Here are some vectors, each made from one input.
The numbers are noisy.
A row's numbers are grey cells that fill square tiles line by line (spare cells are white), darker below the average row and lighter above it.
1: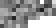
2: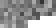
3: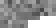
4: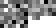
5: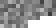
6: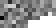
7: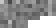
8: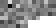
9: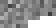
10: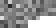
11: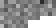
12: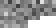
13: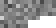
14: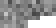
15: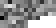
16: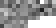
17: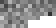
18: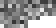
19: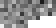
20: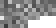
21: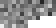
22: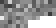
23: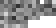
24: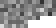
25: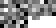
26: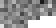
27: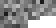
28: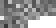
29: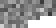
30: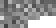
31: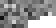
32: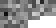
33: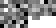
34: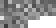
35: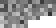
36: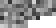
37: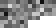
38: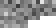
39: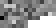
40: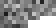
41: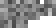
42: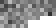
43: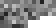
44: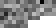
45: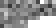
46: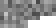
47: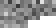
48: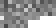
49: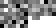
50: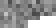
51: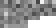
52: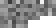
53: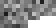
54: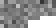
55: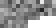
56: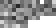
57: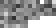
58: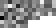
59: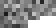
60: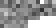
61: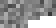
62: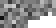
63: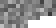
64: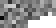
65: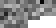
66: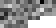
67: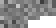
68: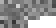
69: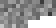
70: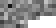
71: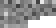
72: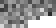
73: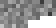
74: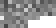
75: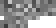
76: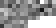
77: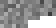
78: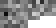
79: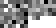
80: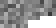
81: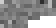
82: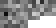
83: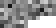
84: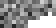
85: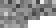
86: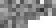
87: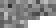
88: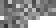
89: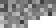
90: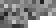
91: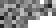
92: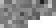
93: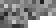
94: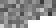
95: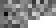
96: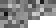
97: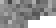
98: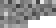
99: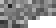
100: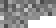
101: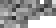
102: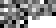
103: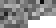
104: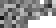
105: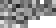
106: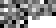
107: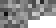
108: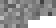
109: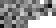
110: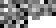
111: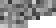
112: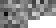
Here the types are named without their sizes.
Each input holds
a list of points on a line.
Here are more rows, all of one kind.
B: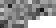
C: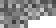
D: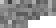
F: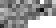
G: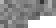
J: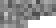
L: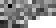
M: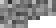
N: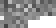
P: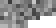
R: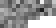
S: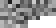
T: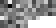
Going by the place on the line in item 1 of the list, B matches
D, J, M and P.
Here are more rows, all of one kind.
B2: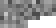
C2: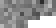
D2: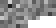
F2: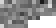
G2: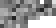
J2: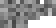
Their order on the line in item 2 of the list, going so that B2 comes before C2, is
B2, D2, C2, G2, F2, J2.
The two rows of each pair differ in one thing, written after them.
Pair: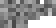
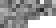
the place on the line in item 2 of the list
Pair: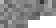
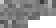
the place on the line in item 2 of the list
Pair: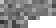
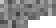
the place on the line in item 1 of the list
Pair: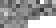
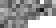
the place on the line in item 2 of the list
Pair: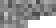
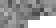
the place on the line in item 2 of the list
